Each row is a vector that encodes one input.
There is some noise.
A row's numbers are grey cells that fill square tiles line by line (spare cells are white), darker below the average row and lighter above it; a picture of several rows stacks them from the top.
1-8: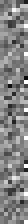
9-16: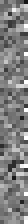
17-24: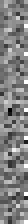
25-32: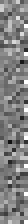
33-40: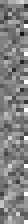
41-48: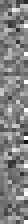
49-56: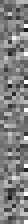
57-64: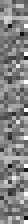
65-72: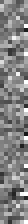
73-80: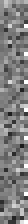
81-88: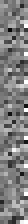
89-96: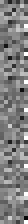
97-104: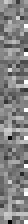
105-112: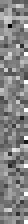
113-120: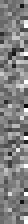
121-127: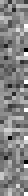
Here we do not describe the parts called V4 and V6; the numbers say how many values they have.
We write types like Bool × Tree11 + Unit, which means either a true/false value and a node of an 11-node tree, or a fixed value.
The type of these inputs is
Line5 × (Line5 + V4) + V6.
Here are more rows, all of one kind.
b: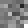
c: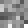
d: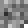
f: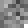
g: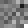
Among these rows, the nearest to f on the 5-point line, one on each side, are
b and d.
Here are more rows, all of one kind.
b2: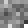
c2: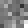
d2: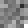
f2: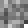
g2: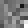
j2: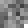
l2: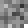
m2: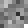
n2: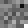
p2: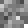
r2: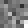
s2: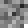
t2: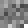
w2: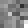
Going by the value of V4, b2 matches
f2, n2 and t2.
